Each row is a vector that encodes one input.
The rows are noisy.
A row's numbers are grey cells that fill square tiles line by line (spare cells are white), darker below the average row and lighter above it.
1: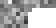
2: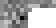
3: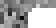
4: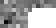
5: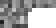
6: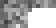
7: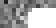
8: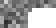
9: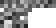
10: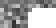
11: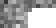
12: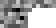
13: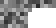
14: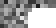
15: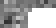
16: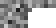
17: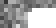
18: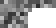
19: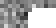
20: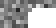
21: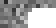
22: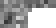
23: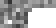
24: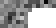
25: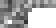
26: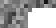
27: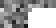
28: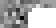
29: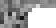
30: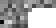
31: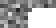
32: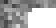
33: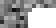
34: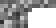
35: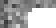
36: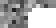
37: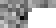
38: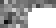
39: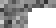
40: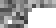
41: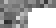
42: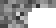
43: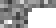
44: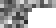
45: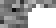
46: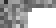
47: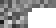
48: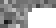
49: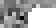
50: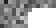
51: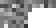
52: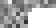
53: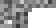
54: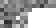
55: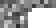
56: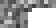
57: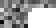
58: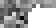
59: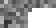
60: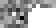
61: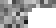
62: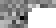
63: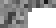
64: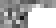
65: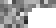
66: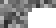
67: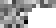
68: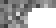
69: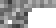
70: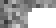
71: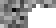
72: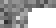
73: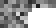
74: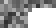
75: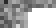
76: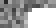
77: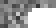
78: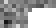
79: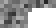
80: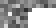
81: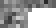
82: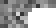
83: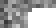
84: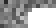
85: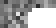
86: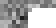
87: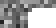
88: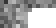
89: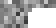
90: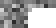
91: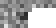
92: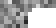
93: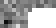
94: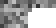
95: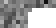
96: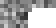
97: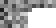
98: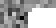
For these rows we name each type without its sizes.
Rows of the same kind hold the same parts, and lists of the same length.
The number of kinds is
4.
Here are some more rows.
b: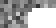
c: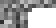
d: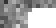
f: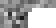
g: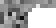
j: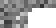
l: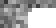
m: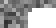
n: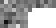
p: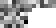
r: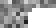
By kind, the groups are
b, d, j, l, m, n
c
f, g
p, r

